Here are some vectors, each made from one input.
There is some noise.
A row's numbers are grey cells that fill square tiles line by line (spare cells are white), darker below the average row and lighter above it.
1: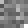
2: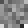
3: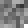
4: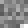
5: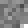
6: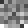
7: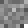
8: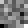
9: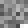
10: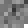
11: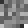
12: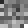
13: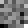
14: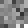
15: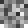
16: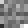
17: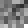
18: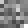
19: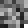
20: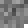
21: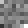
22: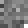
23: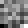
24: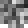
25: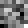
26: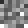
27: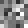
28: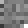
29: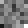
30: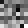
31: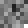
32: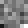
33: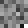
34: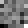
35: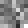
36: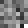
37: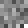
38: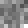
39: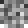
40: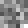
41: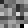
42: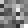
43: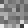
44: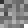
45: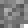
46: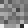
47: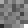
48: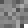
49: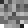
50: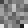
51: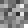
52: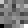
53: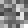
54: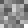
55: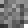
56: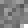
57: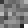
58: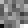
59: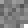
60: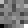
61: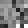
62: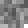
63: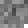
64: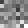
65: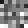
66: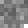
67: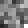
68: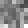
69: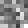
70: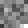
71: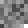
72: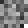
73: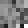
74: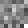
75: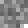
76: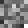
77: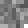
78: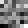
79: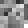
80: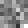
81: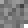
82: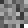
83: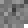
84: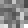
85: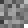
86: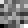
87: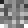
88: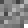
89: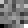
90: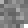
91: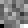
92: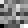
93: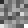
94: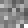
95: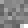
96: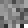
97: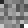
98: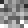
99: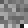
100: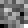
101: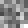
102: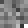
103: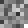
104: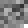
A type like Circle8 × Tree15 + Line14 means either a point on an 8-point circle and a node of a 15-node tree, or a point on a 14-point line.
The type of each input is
Line4 × Line4 × Line4 × Line4 × Line4 + Line5 × Line5.
